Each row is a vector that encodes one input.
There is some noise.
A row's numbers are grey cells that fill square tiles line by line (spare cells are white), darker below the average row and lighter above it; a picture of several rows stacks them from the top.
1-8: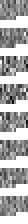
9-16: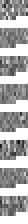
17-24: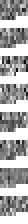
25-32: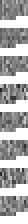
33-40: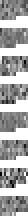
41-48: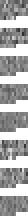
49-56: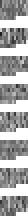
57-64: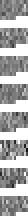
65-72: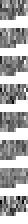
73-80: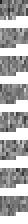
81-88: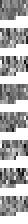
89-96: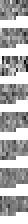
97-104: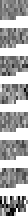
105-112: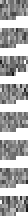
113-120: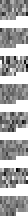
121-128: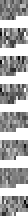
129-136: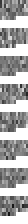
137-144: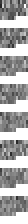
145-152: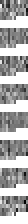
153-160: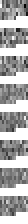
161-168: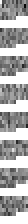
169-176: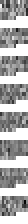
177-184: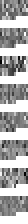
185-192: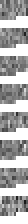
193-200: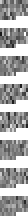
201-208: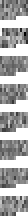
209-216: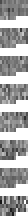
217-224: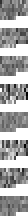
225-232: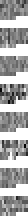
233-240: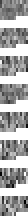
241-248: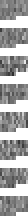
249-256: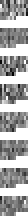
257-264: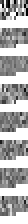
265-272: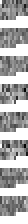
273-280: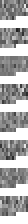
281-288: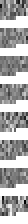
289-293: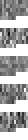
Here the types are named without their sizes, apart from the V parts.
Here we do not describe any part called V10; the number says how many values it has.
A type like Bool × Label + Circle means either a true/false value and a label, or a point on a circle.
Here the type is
Label × V10 + List(Line).
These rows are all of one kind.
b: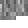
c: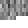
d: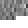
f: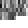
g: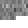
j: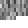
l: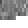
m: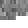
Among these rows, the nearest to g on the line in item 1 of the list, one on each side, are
c and m.
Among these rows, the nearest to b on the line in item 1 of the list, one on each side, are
d and m.
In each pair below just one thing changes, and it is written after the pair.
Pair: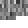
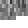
the value of V10
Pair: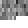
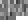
the label
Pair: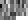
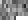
the label
